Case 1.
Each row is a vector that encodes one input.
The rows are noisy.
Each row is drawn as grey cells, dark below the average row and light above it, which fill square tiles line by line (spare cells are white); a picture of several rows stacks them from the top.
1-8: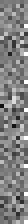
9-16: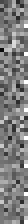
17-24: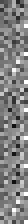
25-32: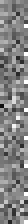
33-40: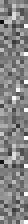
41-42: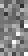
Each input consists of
a node of a 9-node tree.
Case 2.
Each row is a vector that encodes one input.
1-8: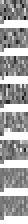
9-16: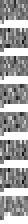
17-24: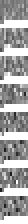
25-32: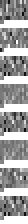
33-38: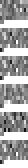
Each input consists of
a node of an 8-node tree.
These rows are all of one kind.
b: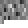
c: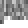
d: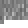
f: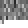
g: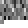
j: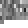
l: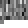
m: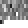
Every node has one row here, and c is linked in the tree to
d and m.
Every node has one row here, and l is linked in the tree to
j.
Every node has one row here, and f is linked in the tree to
d.
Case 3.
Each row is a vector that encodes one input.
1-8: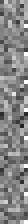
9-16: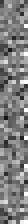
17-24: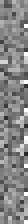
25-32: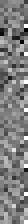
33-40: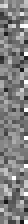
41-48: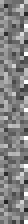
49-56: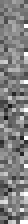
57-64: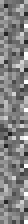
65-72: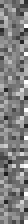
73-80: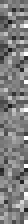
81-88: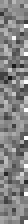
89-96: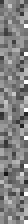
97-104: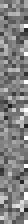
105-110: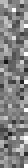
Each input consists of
a node of a 7-node tree.
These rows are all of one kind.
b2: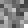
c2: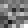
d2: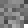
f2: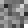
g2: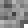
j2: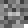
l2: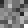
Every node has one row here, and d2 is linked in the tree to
g2, j2 and l2.
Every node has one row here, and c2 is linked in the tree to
j2.
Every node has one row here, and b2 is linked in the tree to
l2.
